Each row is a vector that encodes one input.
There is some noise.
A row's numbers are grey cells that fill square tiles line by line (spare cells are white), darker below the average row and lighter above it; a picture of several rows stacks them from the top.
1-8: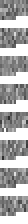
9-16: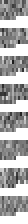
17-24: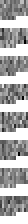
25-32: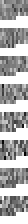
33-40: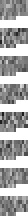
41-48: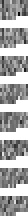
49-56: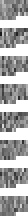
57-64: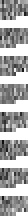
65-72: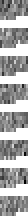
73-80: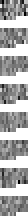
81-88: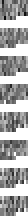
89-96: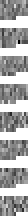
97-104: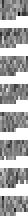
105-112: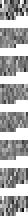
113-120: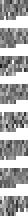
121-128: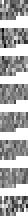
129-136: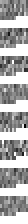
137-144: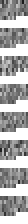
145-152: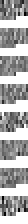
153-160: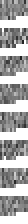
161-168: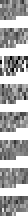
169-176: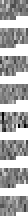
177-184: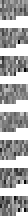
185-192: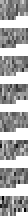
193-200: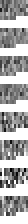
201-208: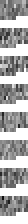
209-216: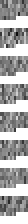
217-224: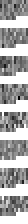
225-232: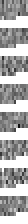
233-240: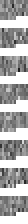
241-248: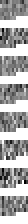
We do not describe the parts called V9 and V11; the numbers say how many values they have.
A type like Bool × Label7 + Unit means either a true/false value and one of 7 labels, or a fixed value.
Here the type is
(Bool × Bool × Bool + Unit) × V9 + Line7 × V11.
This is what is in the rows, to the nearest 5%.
About 25% of them hold a point on a 7-point line and a value of V11. The rest hold a value of V9, together with either a fixed value, or three true/false values.
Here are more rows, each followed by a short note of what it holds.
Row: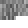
a value of V9
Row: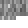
three true/false values and a value of V9
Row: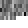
a point on a 7-point line and a value of V11
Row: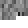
three true/false values and a value of V9
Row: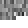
three true/false values and a value of V9
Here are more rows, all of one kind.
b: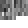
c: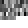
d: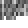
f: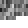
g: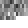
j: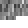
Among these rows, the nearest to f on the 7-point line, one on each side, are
b and d.
